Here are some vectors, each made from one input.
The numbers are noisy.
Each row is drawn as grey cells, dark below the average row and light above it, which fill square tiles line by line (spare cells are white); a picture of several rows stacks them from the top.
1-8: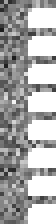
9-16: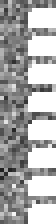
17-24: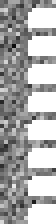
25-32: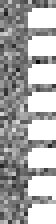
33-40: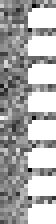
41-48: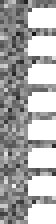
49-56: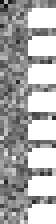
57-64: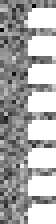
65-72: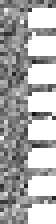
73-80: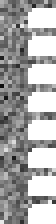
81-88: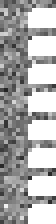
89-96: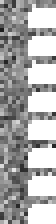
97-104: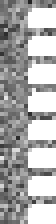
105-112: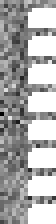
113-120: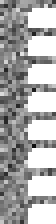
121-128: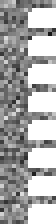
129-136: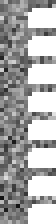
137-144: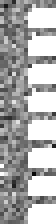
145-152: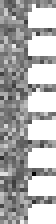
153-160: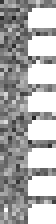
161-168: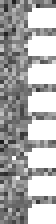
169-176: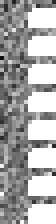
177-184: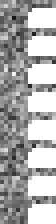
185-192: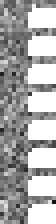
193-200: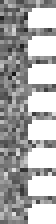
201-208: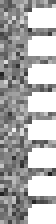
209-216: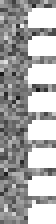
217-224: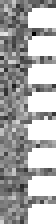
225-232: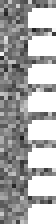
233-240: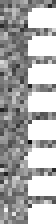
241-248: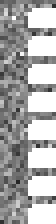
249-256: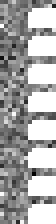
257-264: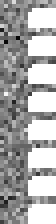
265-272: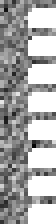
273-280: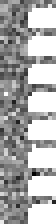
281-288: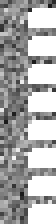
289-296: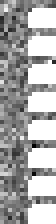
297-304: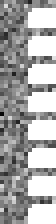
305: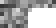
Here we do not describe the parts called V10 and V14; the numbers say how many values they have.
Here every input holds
a value of V14, together with either a point on a 9-point line and a true/false value, or a value of V10.
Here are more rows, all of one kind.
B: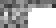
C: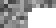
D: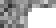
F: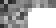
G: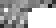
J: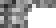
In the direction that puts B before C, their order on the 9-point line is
G, J, F, B, D, C.
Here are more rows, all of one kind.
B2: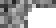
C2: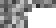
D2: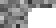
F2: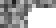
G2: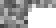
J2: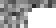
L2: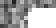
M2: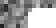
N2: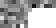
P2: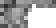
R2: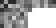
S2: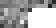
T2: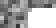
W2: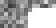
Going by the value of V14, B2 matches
C2, F2 and L2.
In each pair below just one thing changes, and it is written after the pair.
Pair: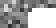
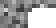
the value of V10
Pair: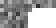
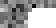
the value of V14
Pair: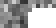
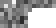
the value of V14
